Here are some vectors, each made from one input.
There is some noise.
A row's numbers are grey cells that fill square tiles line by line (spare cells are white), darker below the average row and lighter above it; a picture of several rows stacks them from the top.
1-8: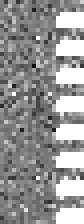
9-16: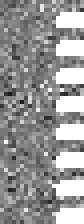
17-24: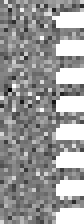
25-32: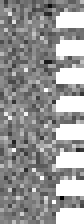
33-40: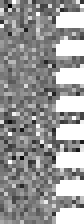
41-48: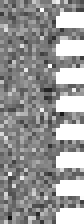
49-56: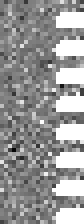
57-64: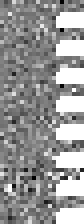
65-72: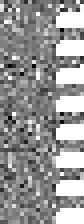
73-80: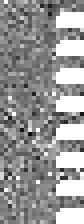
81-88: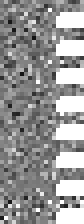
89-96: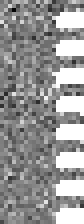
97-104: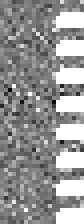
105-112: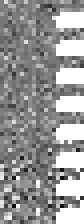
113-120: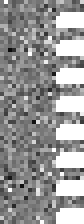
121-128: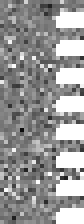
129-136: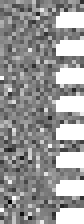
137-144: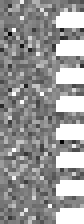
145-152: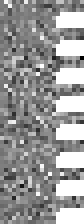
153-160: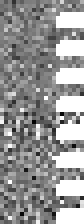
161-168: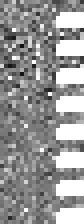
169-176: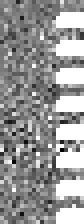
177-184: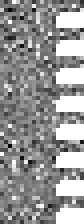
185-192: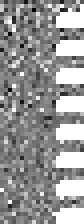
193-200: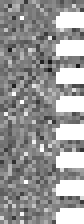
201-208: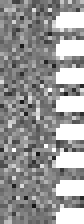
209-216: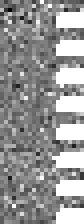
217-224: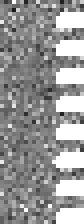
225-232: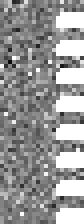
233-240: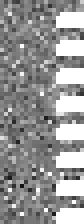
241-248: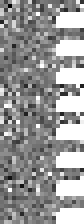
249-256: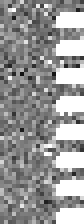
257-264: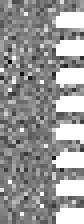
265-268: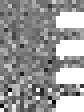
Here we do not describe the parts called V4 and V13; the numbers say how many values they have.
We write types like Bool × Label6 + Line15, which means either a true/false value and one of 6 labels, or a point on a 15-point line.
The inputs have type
Bool × (Circle5 + Unit) × V4 × V13 + Line8.
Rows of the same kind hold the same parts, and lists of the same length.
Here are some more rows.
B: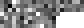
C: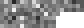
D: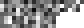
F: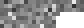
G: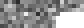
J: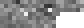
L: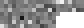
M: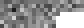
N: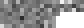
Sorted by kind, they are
B, D
C, F
G, J, L, M, N

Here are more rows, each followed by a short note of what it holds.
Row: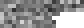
a true/false value, a value of V4 and a value of V13
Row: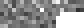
a point on a 5-point circle, a true/false value, a value of V4 and a value of V13
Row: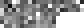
a point on an 8-point line
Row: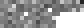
a true/false value, a value of V4 and a value of V13
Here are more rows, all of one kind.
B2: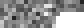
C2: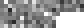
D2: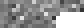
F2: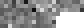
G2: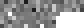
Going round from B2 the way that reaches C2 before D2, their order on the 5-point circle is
B2, C2, G2, F2, D2.
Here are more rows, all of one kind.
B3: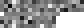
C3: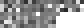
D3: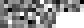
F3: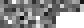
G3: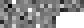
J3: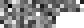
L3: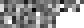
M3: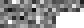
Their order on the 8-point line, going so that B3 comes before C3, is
M3, D3, F3, G3, B3, J3, C3, L3.
